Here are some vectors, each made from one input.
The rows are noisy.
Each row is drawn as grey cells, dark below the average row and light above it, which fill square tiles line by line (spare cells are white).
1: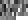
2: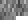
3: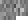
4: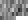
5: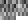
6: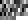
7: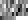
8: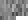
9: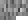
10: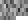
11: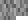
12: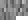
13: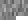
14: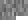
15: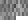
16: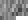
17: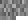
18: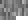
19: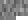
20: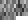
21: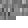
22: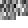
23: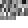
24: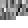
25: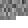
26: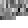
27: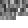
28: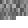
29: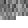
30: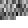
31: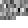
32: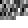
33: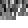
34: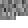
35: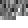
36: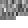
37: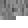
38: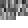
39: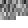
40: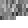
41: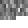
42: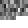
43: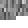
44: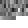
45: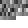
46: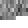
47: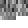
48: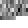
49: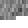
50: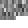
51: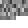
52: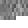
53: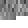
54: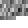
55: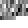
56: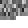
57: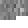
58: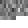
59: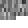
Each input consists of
a point on a 6-point line and a true/false value.
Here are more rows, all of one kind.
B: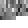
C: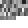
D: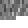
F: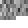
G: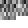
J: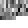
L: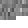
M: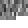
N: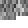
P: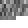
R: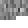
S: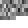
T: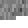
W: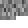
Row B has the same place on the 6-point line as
M, P and W.
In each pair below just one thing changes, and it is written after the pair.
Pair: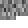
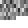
the true/false value
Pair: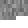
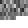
the true/false value
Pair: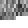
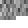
the true/false value
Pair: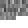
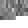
the place on the 6-point line
